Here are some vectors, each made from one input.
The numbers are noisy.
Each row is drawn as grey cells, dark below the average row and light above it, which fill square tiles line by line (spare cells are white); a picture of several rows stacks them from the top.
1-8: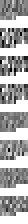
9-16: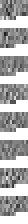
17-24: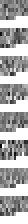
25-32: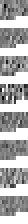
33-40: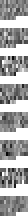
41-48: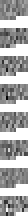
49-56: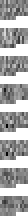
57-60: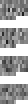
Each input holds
a list of up to two points on a 6-point line.
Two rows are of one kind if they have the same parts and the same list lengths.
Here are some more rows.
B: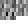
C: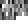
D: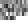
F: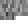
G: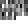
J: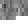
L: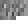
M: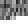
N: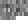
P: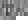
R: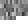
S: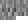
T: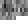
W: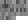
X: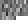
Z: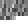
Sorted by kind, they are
B, L, S, X, Z
C, G
D, F, J, M, N, P, R, T, W

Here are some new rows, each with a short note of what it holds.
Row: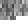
a list of one item
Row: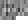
a list of one item
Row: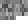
a list of one item
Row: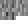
a list of one item
